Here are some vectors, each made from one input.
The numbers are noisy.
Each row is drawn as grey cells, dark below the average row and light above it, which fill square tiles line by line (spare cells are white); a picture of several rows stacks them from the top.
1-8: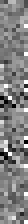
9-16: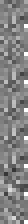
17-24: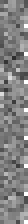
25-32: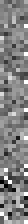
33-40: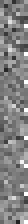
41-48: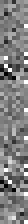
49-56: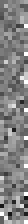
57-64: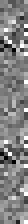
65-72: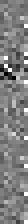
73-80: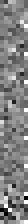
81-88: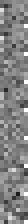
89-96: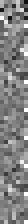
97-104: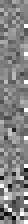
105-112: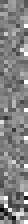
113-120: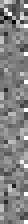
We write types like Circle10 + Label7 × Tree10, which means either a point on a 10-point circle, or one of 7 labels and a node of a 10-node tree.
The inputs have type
Bool × Bool × Bool + Line4 × Line4 + Tree12 + Unit.
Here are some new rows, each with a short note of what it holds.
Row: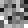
a fixed value
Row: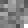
a node of a 12-node tree
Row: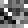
a point on each of two 4-point lines
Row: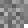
three true/false values
